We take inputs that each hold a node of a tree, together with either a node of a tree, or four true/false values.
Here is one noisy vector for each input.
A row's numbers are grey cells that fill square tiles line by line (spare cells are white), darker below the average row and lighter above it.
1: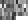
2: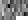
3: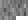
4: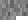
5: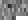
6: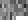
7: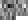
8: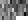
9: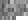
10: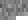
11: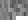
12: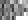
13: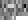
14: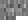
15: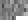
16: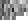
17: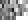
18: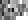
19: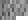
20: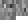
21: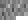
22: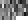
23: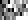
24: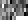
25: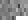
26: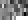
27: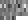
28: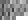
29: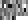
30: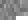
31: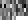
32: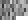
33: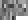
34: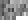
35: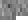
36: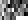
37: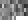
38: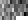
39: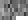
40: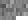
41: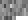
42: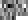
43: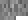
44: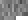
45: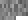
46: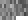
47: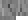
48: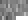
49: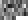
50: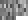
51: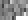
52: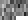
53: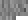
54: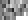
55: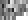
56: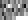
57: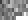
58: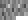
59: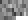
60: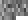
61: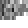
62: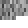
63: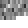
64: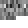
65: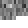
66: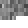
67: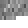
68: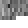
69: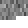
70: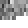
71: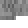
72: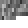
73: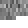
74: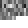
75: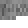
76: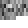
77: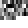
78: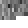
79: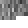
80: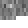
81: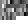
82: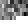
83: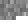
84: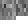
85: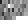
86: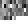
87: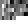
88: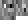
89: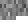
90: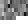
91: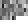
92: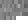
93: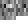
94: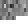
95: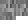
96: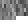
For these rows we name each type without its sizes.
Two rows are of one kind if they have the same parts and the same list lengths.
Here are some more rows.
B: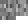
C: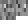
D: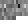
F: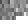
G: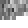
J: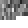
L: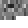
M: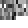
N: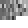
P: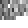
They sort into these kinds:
B, C, D, F, J, M, N, P
G, L

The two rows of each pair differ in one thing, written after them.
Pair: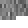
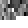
one of the four true/false values
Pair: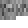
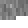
the node of the tree
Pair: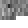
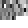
the node of the tree
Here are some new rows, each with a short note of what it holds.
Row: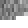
a node of a tree and four true/false values
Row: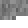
a node of a tree and four true/false values
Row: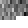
a node of a tree and four true/false values
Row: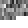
a node of each of two trees
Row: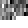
a node of each of two trees
